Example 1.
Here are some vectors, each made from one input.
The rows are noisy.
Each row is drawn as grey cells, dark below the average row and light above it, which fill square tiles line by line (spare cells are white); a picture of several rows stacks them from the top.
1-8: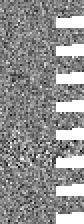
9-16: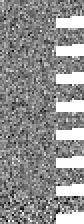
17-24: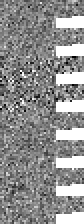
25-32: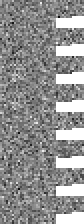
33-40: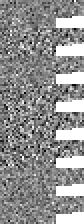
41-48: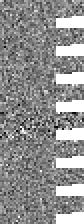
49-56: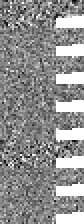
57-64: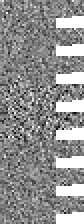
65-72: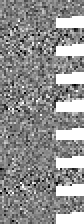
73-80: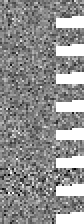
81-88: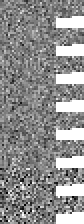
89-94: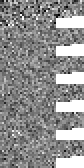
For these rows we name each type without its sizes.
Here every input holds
either a point on a line, or four true/false values.
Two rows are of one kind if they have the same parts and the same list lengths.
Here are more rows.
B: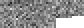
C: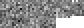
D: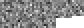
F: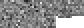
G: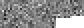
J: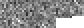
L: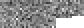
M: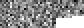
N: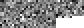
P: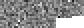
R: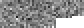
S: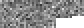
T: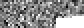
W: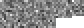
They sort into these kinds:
B, C, D, F, G, J, L, P, R, S, W
M, N, T

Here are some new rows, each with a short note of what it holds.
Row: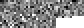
a point on a line
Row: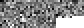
a point on a line
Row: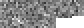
four true/false values
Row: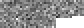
four true/false values
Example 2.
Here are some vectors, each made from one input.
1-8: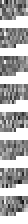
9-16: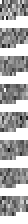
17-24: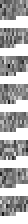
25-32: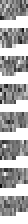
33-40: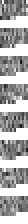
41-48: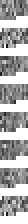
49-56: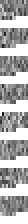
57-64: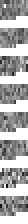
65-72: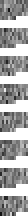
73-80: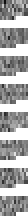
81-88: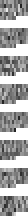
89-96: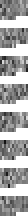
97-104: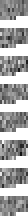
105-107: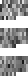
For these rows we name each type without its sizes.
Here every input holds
a list of points on a circle.
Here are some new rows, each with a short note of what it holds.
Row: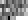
a list of one item
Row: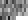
a list of one item
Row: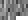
a list of two items
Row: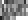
a list of one item
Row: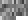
a list of two items
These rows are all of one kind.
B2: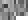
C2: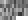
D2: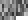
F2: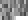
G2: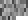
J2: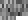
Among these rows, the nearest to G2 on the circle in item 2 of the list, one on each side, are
B2 and C2.
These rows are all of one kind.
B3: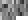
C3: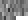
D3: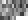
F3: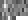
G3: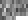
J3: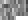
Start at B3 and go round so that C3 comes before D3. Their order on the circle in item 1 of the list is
B3, C3, F3, G3, D3, J3.
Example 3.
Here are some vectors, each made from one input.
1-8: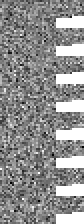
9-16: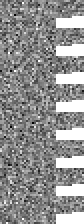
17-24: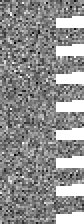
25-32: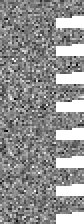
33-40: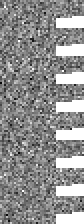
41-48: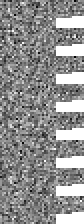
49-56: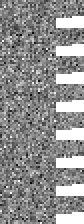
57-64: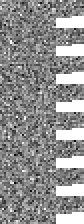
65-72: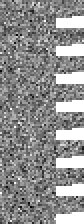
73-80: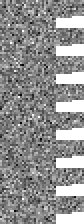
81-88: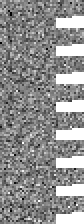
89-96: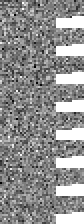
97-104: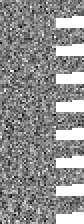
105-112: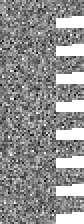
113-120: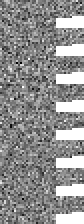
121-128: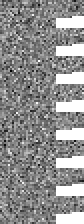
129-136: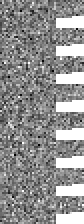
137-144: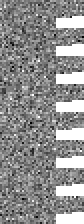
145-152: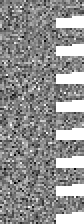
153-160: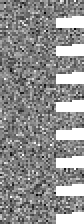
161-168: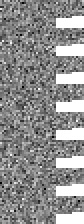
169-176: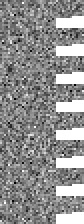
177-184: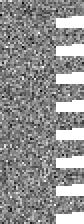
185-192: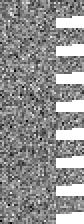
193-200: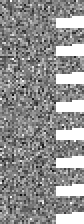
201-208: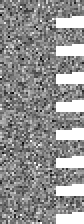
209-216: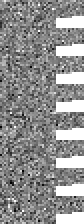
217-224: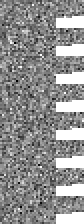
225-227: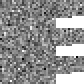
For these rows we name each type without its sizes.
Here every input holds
a point on a line, together with either a fixed value, or three true/false values.
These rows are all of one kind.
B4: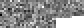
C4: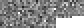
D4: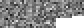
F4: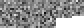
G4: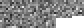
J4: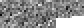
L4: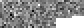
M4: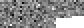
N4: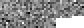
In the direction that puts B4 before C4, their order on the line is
B4, C4, D4, M4, L4, N4, J4, F4, G4.
